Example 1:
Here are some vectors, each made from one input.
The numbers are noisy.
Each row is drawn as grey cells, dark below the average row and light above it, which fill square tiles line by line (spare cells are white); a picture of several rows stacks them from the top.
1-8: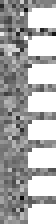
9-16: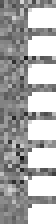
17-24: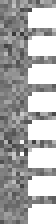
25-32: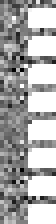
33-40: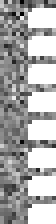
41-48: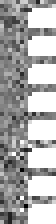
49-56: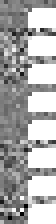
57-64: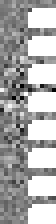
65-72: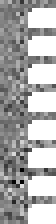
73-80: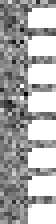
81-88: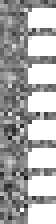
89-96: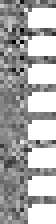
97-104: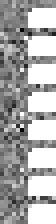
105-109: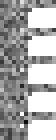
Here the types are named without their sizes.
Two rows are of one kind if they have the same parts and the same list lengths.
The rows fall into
3 kinds.
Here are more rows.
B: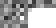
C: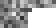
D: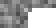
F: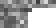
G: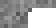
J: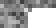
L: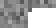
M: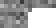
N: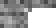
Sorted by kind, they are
B
C, D, G, J, L, M, N
F

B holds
a label.
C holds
a point on a line and three true/false values.
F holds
a point on a line.
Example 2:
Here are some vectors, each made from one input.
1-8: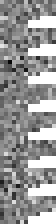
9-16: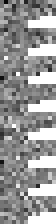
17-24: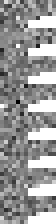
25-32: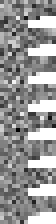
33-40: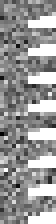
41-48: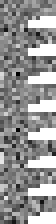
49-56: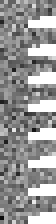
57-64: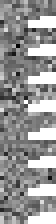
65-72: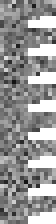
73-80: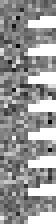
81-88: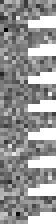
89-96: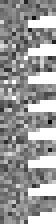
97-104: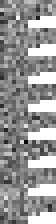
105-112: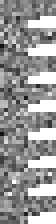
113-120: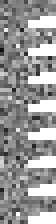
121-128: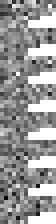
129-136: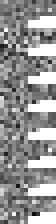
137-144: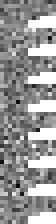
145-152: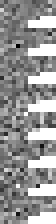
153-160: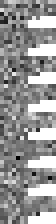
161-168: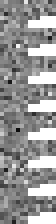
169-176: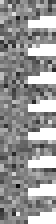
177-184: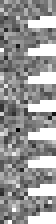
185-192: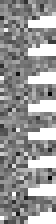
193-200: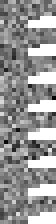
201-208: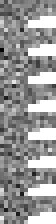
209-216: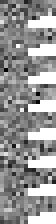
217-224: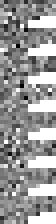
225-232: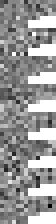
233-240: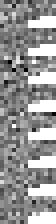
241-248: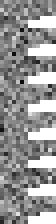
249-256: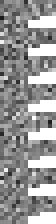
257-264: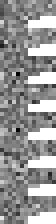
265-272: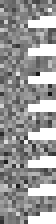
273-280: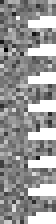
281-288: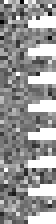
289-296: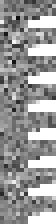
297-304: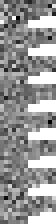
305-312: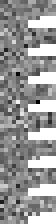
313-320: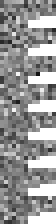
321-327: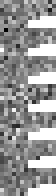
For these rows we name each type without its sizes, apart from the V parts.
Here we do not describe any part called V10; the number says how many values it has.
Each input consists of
four true/false values, together with either a point on a line, or a value of V10.
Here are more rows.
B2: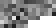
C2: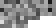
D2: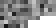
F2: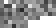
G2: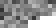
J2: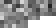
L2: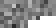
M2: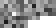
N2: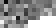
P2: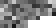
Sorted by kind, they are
B2, D2, F2, G2, L2, N2, P2
C2, J2, M2

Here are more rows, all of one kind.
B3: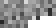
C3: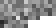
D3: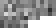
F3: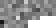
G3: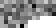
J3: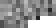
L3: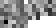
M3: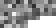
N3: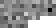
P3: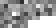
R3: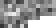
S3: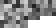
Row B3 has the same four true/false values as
D3, J3 and R3.
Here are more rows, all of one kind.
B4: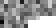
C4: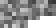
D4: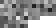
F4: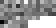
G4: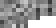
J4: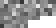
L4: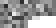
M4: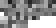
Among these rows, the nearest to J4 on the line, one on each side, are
D4 and L4.
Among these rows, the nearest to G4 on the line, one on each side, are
F4 and M4.
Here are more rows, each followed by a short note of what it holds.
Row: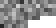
a point on a line and four true/false values
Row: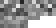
a point on a line and four true/false values
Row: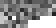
four true/false values and a value of V10
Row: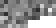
four true/false values and a value of V10
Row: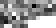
a point on a line and four true/false values
